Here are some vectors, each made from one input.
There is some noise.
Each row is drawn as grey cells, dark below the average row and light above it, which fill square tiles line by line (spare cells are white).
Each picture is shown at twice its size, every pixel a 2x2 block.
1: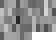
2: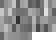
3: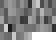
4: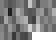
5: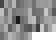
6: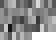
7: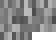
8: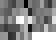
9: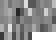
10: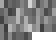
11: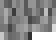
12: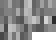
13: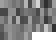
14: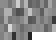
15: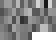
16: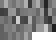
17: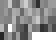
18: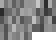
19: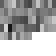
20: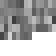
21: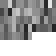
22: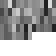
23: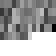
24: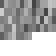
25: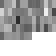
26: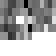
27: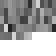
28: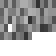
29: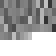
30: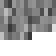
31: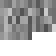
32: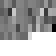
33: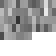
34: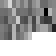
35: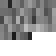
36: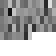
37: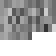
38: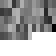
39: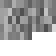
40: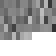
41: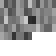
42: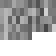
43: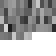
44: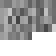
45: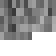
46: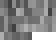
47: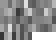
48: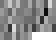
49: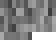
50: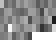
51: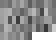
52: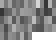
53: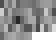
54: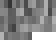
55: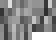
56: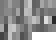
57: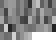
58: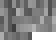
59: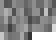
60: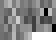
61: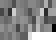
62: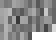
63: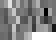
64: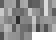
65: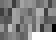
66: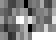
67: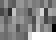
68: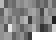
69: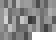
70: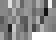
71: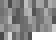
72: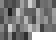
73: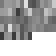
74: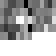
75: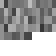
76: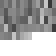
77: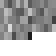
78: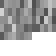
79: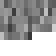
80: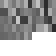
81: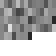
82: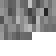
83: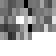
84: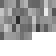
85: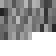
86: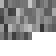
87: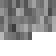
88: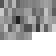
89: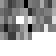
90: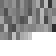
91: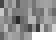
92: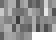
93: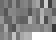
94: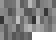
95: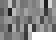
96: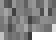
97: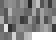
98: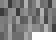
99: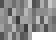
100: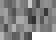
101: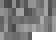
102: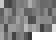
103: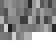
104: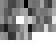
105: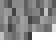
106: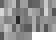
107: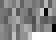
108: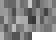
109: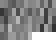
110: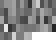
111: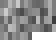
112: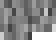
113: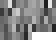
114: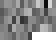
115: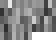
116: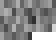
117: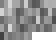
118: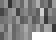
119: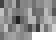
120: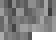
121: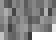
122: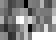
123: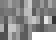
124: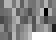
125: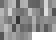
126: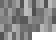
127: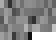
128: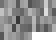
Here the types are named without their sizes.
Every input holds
a list of points on a circle.
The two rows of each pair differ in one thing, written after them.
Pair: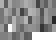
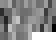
the place on the circle in item 1 of the list
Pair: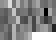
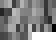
the place on the circle in item 2 of the list
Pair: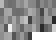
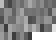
the place on the circle in item 1 of the list
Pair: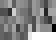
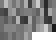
the place on the circle in item 2 of the list
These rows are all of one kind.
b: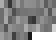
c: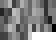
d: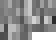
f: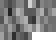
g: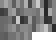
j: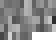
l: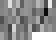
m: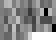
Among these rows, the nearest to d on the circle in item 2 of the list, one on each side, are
c and j.
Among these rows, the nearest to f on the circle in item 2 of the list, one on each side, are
c and m.
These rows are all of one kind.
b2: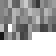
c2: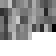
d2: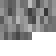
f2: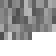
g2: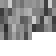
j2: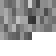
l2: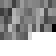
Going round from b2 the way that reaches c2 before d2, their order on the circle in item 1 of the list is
b2, f2, g2, c2, l2, d2, j2.
